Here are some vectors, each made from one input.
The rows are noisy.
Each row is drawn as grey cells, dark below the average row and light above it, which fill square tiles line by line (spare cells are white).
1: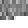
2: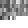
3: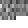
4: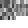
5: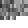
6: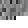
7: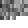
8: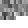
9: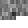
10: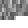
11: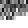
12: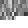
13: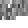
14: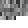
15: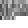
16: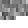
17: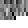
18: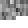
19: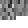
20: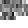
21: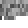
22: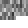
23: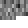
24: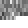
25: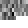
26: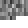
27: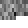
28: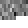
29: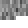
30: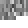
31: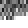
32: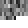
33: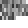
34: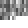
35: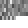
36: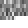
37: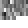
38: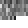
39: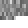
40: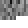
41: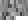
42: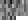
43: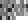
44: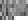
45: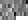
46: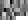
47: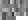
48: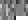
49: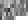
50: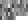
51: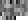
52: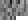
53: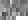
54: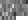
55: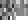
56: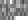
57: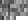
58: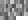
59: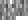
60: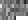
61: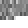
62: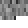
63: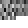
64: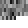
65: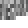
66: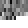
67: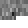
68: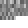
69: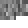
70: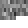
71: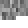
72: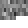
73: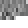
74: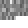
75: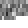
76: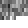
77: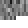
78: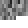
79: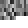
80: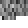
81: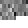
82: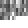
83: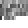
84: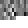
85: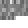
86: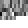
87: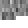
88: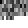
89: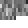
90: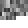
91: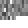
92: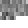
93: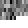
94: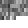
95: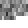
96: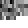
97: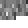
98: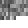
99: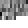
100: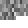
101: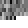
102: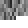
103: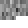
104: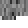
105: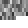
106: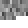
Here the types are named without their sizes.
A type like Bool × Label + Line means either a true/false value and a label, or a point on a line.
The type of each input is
List(Bool × Line).
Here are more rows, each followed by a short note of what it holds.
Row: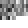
a list of one item
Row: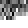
the empty list
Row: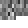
a list of two items
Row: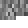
a list of two items
